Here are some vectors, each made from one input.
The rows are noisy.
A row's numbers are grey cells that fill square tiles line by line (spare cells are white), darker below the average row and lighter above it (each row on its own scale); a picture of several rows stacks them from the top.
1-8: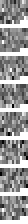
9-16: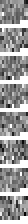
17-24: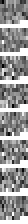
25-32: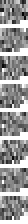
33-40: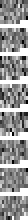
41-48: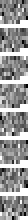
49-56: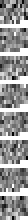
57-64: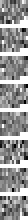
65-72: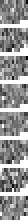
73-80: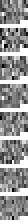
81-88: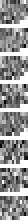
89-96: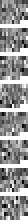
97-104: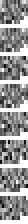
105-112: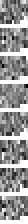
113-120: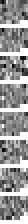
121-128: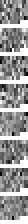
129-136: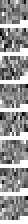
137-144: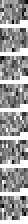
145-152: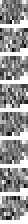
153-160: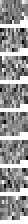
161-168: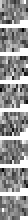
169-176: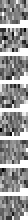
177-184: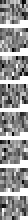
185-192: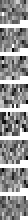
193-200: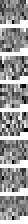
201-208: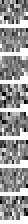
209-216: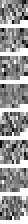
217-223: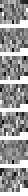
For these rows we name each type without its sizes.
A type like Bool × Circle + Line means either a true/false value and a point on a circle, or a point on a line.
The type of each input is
Circle × List(Line) + Tree.
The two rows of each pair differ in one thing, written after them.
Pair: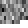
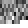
the place on the line in item 1 of the list
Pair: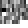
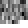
the place on the line in item 1 of the list
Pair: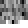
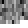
the place on the line in item 1 of the list
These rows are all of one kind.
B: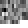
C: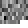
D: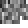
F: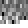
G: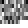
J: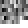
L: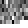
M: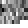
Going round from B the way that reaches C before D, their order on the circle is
B, J, G, F, M, C, L, D.
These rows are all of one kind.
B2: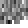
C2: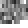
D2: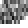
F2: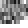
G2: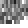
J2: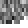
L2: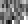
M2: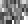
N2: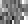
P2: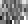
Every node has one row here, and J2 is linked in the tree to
L2 and M2.
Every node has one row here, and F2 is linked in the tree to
C2 and M2.
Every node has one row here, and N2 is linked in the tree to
M2 and P2.
